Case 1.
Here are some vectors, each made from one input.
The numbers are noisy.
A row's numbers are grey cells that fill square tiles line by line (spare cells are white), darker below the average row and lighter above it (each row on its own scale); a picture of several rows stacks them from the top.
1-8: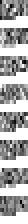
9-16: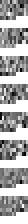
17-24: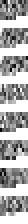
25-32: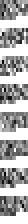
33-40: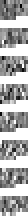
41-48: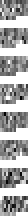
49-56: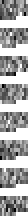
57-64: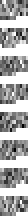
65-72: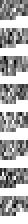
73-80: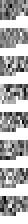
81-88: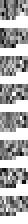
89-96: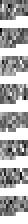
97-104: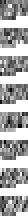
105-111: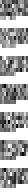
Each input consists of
either a point on a 5-point line, or a point on a 6-point line and a true/false value.
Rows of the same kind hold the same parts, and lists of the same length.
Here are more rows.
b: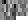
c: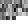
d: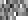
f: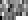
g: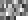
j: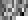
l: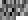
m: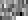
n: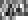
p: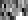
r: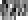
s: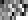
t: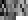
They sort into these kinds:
b, f, g, j, m, n, s
c, d, l, p, r, t

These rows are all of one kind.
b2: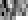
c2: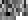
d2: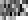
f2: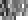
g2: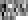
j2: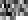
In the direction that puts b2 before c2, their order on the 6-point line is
g2, b2, f2, d2, c2, j2.
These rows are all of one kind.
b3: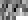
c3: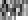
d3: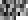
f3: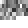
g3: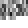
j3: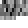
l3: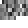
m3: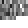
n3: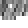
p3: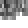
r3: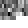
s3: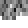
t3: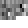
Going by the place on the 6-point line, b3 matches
j3 and p3.
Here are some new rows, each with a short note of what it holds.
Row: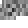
a point on a 6-point line and a true/false value
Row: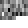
a point on a 5-point line
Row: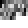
a point on a 5-point line
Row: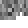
a point on a 6-point line and a true/false value
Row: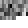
a point on a 6-point line and a true/false value
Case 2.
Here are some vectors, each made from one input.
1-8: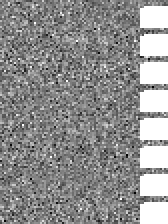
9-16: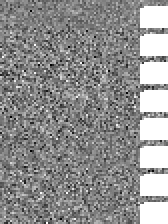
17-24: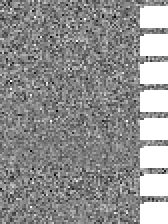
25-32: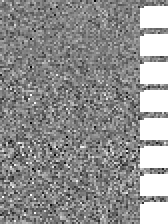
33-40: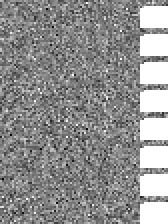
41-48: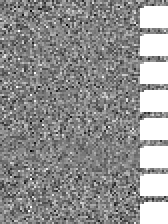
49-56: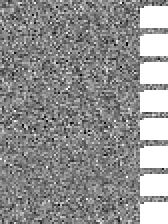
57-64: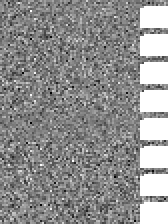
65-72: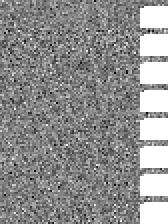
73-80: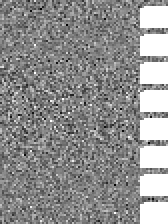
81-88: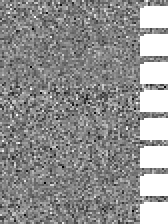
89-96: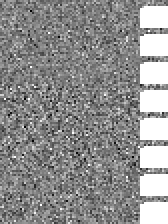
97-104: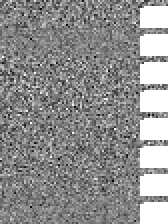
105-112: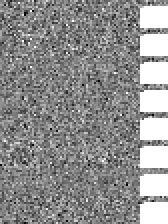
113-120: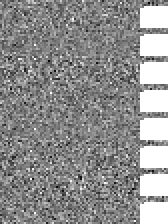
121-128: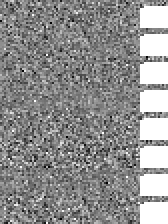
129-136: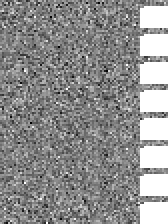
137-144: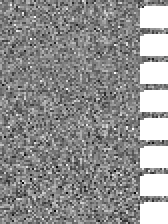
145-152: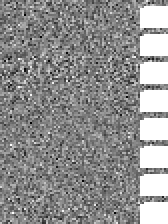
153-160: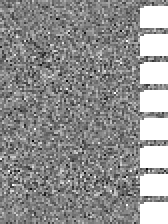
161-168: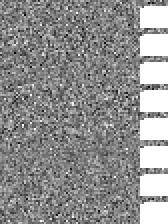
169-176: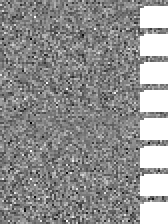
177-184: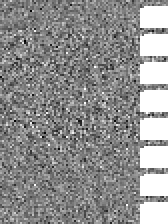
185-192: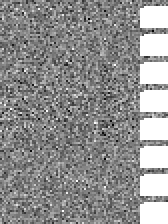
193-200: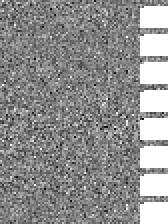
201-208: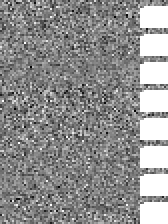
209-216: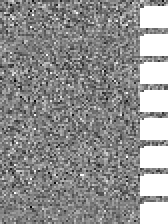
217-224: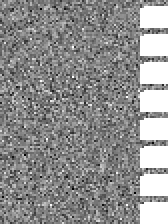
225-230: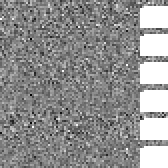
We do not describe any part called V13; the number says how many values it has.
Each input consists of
a value of V13, together with either a point on a 16-point line, or four true/false values.
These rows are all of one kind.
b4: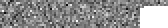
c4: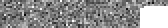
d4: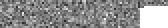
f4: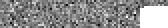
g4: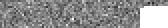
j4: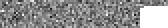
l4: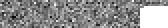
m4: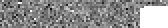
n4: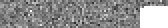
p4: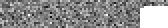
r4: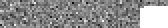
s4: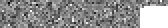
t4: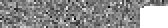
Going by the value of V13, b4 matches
f4, n4 and s4.
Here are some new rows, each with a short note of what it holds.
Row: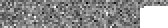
four true/false values and a value of V13
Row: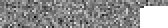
a point on a 16-point line and a value of V13
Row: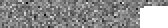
a point on a 16-point line and a value of V13
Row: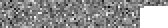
four true/false values and a value of V13
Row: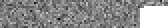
a point on a 16-point line and a value of V13
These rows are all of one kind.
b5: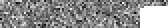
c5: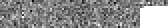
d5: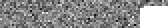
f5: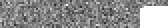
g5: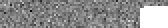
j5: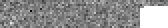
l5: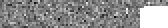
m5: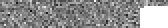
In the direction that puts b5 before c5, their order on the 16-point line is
b5, l5, f5, c5, j5, m5, d5, g5.
